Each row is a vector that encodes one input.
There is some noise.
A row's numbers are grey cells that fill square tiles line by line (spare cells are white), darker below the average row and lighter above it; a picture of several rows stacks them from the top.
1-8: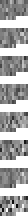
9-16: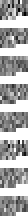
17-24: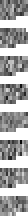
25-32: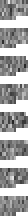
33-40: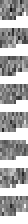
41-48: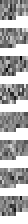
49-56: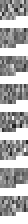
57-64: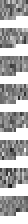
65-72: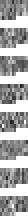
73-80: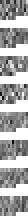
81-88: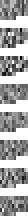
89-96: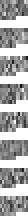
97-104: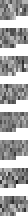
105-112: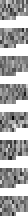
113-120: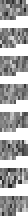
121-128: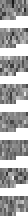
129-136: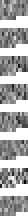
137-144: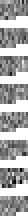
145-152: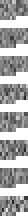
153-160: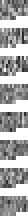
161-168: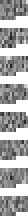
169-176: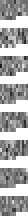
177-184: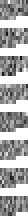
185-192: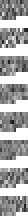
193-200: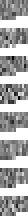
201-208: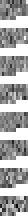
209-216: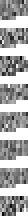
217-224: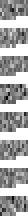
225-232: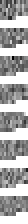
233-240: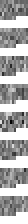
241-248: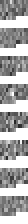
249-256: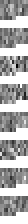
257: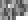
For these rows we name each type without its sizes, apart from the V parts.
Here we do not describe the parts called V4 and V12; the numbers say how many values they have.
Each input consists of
either a point on a circle and a value of V4, or a point on a line and a value of V12.
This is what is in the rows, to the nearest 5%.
About 50% of them hold a point on a circle and a value of V4. The rest hold a point on a line and a value of V12.
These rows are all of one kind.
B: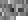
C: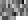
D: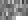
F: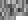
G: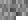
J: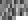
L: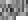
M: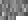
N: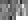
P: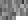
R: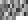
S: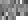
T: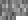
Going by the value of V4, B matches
D, F and J.
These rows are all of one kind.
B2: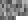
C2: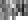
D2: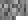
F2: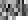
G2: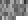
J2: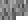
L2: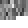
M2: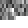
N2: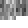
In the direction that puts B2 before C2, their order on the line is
F2, B2, D2, M2, J2, G2, L2, C2, N2.
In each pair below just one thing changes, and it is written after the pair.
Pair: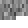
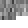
the place on the circle
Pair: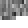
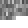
the value of V4
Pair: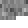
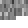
the value of V4
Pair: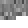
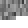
the value of V4
